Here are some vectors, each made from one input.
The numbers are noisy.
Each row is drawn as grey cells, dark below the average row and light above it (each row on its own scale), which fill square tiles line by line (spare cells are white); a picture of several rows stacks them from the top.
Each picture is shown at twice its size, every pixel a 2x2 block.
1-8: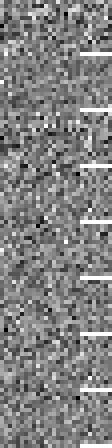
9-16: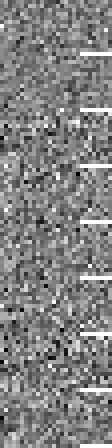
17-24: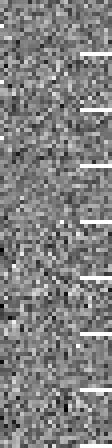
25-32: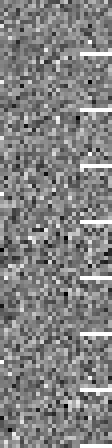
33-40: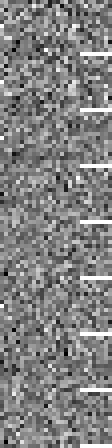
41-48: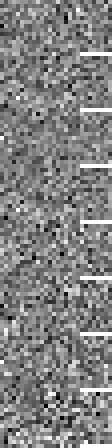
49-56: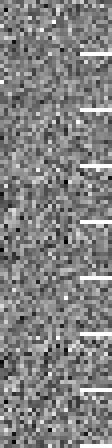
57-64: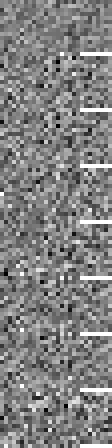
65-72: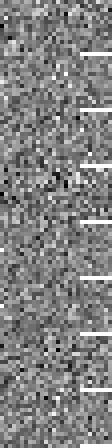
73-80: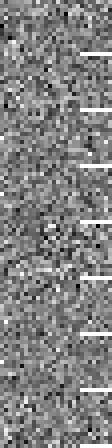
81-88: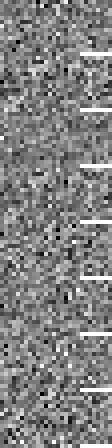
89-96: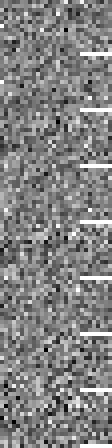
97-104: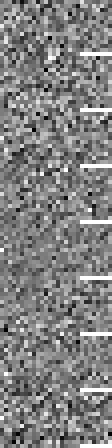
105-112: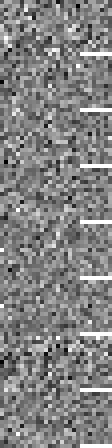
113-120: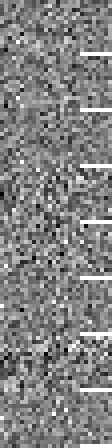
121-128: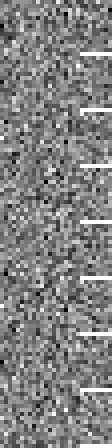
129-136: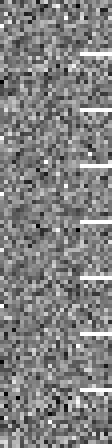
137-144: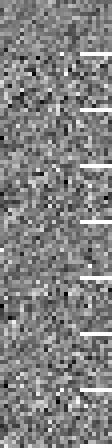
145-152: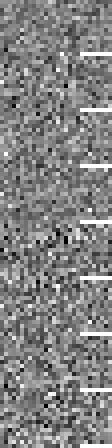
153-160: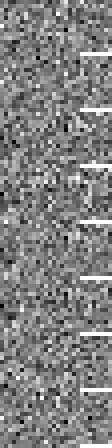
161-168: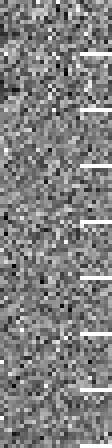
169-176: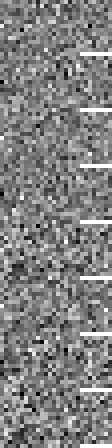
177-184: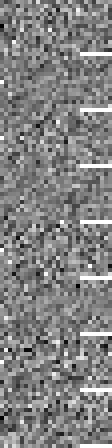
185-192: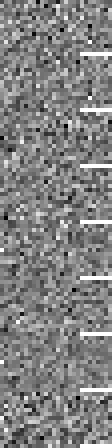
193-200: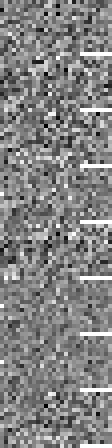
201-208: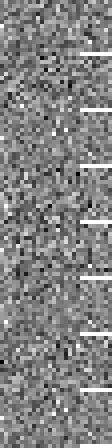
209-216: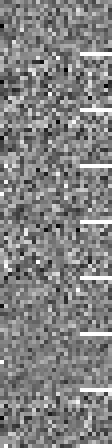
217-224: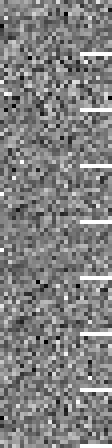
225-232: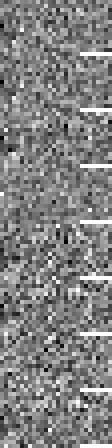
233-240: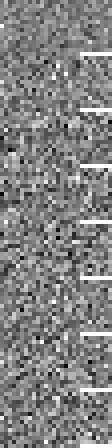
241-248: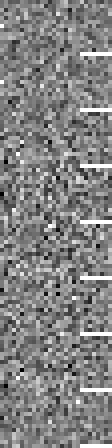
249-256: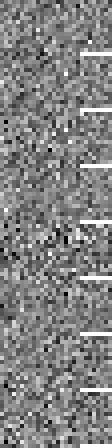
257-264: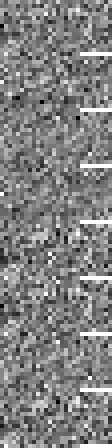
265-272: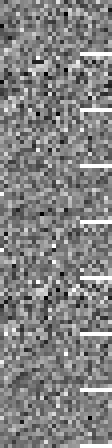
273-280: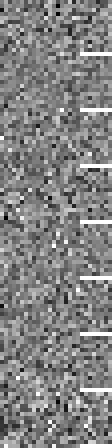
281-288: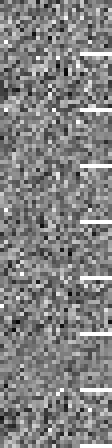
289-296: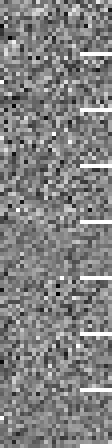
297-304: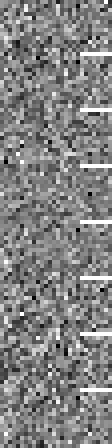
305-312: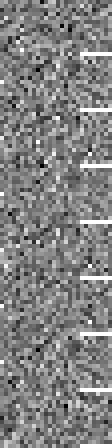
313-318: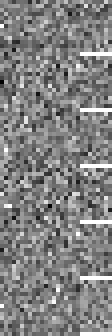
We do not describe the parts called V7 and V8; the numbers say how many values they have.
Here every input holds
either a point on a 10-point circle, or a true/false value and a value of V8, or a value of V7.
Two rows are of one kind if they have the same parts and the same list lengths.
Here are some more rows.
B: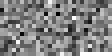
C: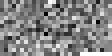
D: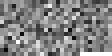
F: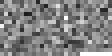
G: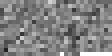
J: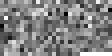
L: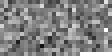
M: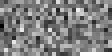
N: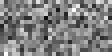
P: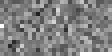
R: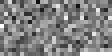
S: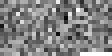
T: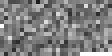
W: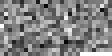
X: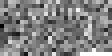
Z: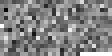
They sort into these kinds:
B, C, D, G
F, L, P, R, T, W, Z
J, M, N, S, X

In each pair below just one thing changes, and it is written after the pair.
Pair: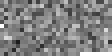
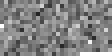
the value of V8
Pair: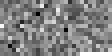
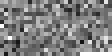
the value of V8
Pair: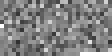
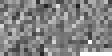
the true/false value
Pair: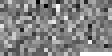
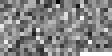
the value of V8
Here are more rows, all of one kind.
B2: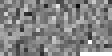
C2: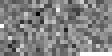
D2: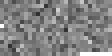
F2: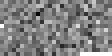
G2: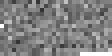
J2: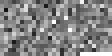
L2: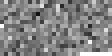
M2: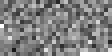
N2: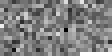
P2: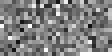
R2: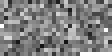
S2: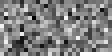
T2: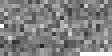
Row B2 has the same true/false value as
J2 and S2.
